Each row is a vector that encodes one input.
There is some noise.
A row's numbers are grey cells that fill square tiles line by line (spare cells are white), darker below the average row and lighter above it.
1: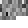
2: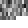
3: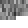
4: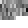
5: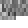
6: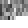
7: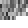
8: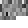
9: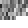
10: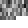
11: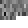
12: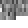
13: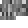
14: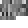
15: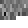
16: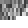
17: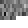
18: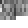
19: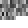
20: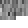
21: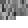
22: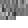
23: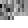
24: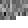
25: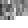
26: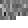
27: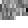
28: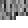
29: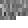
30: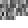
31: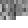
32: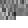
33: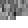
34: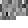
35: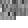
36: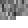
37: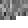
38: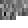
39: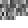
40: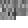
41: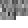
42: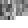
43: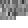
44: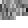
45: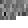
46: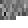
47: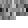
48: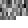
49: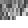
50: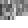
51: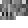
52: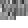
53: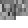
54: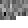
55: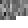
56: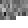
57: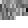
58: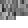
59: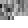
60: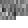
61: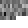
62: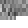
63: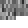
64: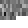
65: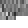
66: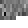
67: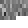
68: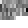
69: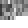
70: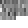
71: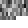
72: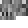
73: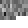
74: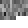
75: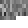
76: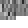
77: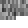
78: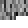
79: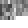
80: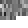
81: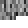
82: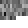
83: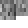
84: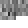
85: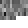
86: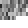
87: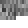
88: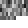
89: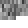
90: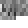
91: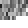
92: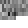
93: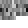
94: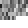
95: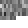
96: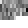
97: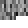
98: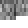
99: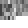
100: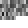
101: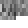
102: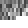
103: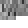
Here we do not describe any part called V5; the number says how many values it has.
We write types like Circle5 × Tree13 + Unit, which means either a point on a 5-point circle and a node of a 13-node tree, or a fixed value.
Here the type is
Bool × V5 + List2(Line3 × Line3).
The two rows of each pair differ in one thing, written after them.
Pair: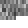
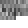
the place on one of the two 3-point lines in item 2 of the list
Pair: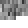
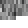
the place on one of the two 3-point lines in item 1 of the list
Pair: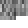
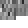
the place on one of the two 3-point lines in item 1 of the list
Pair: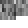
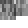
the place on one of the two 3-point lines in item 1 of the list
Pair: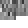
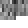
the place on one of the two 3-point lines in item 2 of the list
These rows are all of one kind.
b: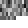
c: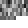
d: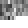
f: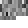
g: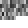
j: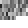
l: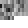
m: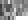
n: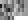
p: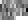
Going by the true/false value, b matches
c, f and p.
